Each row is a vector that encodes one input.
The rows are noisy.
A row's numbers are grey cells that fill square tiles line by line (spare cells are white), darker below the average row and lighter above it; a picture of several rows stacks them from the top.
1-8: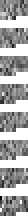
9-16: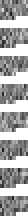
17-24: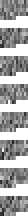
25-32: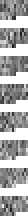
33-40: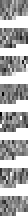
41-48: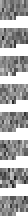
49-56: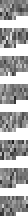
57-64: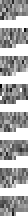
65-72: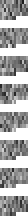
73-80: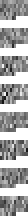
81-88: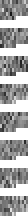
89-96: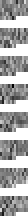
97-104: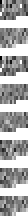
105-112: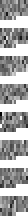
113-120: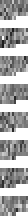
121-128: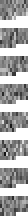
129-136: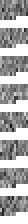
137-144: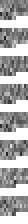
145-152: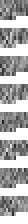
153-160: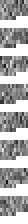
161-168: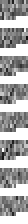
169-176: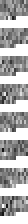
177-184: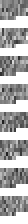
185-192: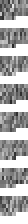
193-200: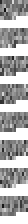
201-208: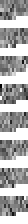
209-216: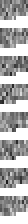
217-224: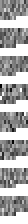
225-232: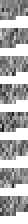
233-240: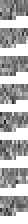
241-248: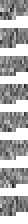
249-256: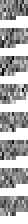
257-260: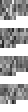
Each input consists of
a list of up to three points on an 11-point line.
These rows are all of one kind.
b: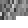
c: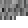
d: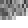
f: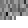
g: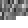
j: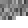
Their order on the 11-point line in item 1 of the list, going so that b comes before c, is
g, b, c, j, f, d.
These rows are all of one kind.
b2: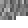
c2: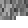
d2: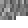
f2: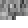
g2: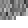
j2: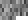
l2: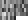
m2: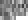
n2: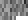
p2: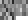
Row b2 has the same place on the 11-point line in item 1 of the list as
c2, d2, j2 and n2.
